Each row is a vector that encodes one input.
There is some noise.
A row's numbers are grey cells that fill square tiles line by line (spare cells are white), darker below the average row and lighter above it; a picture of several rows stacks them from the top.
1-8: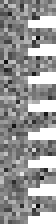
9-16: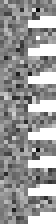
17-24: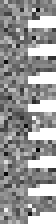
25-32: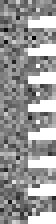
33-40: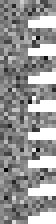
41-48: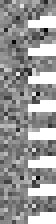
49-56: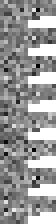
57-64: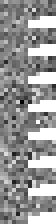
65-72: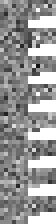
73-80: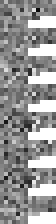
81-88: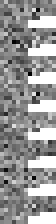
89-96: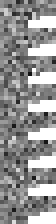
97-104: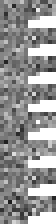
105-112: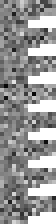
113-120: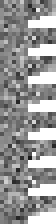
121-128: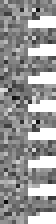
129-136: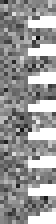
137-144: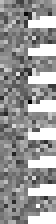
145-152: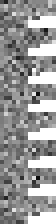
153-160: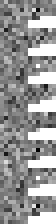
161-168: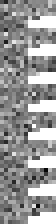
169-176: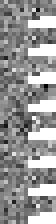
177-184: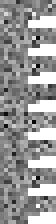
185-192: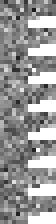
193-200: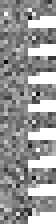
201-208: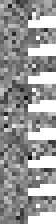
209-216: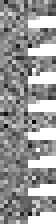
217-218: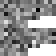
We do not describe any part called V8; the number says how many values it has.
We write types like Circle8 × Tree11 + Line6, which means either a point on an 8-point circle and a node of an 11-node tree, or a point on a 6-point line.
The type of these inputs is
Bool × Bool × Bool × Bool + (Line5 + Line6) × V8.
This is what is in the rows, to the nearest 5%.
About 55% of them hold four true/false values. The rest hold a value of V8, together with either a point on a 5-point line, or a point on a 6-point line.
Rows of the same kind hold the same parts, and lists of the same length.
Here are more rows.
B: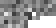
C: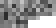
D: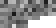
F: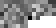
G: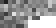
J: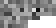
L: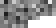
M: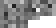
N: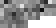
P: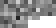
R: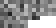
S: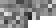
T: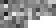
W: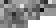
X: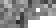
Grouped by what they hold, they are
B, F, S
C, D, L, M, N, W, X
G, J, P, R, T

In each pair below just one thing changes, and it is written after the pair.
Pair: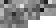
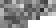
the value of V8
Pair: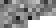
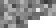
the place on the 6-point line
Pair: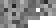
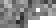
the value of V8
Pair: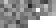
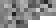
the value of V8
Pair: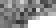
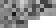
the value of V8
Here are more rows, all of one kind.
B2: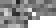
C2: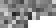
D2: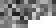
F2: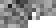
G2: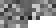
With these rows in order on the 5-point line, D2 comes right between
F2 and G2.
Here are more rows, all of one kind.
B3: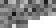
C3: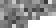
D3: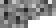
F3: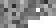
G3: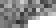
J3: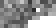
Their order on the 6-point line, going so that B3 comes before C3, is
F3, J3, G3, B3, C3, D3.
